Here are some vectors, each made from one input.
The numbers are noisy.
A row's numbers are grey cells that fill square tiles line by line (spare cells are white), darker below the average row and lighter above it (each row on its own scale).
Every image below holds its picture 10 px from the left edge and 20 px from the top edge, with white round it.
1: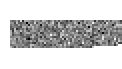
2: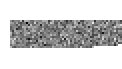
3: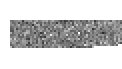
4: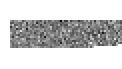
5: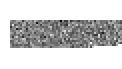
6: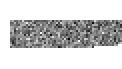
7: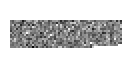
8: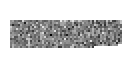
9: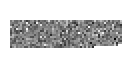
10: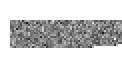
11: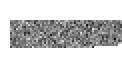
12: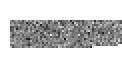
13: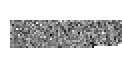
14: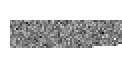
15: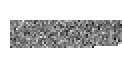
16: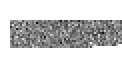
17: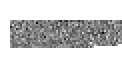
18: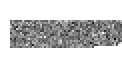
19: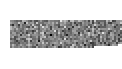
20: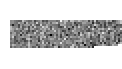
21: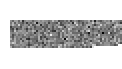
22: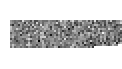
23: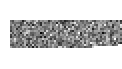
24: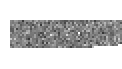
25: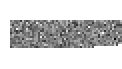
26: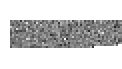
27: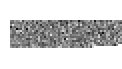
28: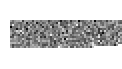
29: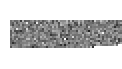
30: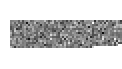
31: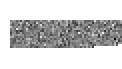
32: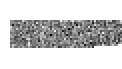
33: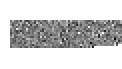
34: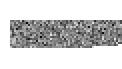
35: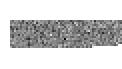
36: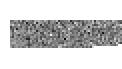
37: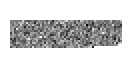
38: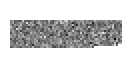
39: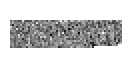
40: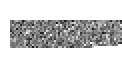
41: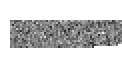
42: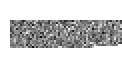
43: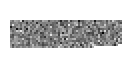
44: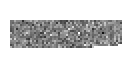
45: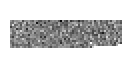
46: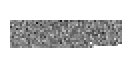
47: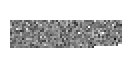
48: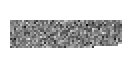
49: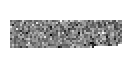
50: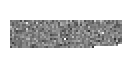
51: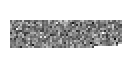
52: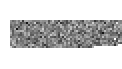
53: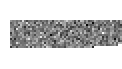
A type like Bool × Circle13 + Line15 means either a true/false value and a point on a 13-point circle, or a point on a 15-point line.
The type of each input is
Bool × Tree7.
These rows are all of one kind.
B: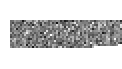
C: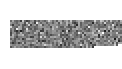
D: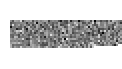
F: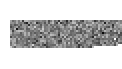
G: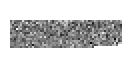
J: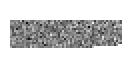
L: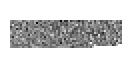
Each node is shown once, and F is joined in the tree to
J.
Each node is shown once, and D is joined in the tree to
G and L.
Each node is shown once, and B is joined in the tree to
C.
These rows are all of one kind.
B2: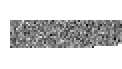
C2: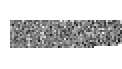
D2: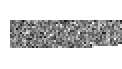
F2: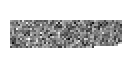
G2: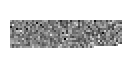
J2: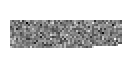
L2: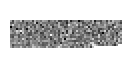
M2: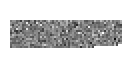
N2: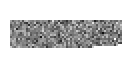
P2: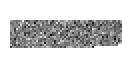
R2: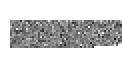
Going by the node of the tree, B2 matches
G2, L2 and P2.
